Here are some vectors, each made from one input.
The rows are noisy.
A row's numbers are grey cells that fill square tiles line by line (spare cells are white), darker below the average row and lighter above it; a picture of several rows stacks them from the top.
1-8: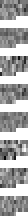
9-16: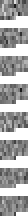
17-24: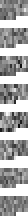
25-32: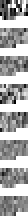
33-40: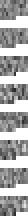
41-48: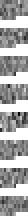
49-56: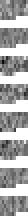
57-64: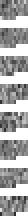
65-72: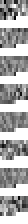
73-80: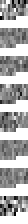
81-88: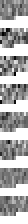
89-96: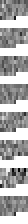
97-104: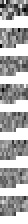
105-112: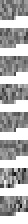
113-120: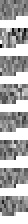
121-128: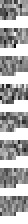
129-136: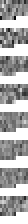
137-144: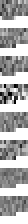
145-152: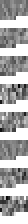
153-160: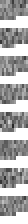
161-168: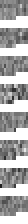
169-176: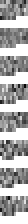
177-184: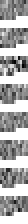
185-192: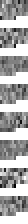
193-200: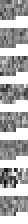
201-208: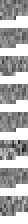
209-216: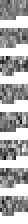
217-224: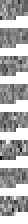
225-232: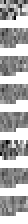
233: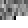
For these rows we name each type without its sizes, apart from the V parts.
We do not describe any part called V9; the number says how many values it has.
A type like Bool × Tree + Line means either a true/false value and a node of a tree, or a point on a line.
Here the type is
List(Bool × V9).
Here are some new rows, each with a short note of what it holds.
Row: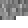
a list of one item
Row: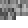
a list of two items
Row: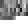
the empty list
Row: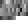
the empty list
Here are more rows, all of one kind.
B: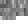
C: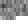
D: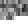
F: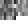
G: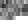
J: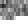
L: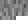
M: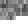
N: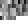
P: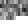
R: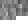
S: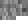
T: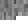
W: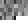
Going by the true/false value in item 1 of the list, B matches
N, P, R and S.
